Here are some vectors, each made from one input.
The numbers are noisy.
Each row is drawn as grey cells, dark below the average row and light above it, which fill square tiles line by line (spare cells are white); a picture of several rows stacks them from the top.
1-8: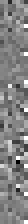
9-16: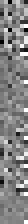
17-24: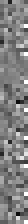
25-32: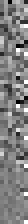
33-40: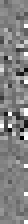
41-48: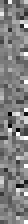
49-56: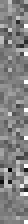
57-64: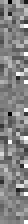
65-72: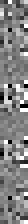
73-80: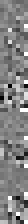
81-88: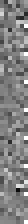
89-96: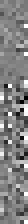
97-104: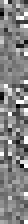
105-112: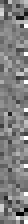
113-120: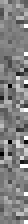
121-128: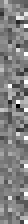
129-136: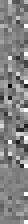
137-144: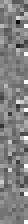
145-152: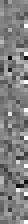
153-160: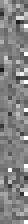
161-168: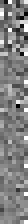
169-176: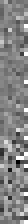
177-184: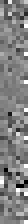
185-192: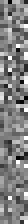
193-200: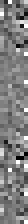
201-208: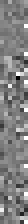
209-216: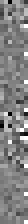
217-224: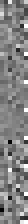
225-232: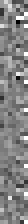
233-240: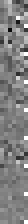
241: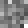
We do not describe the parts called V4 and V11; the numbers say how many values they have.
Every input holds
a point on a 9-point line, together with either a point on a 7-point line and a value of V11, or a value of V4.
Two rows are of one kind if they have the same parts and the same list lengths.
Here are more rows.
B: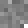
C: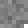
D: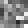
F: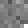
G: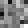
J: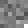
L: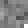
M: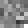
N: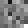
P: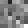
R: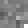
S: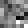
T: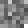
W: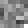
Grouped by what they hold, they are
B, D, L, M, N, P, W
C, F, G, J, R, S, T

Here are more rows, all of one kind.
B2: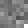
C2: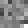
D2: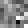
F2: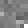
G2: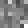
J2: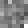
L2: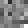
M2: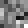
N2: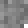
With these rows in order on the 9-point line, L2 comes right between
C2 and N2.
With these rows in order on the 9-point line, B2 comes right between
D2 and F2.
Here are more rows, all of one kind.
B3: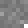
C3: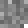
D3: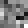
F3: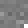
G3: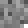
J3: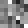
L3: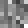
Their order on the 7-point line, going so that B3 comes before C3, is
F3, B3, G3, D3, L3, J3, C3.
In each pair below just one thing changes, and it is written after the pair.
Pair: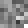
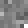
the value of V11
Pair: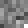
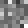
the value of V11
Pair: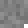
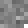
the value of V11
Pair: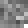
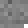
the place on the 9-point line
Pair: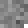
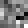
the place on the 7-point line
